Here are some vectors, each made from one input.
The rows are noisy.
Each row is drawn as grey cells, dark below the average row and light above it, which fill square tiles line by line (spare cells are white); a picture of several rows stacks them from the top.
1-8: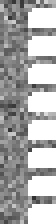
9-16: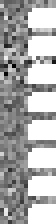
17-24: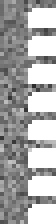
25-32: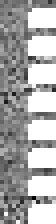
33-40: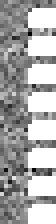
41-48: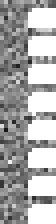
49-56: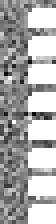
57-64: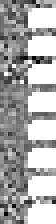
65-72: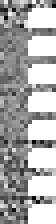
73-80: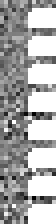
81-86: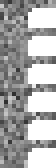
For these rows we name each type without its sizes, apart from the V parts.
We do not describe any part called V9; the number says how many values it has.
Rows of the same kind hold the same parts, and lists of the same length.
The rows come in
2 kinds.
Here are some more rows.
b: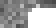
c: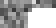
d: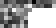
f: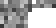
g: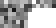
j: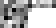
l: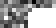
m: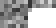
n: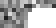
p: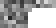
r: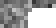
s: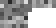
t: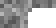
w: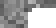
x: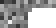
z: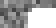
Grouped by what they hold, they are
b, c, d, f, g, l, n, r, t, w, z
j, m, p, s, x

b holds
a label and a value of V9.
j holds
a point on each of two lines.
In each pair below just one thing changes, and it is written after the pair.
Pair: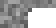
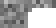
the label
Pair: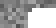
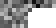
the label
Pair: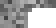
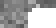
the value of V9
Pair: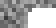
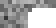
the value of V9
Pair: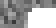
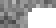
the label
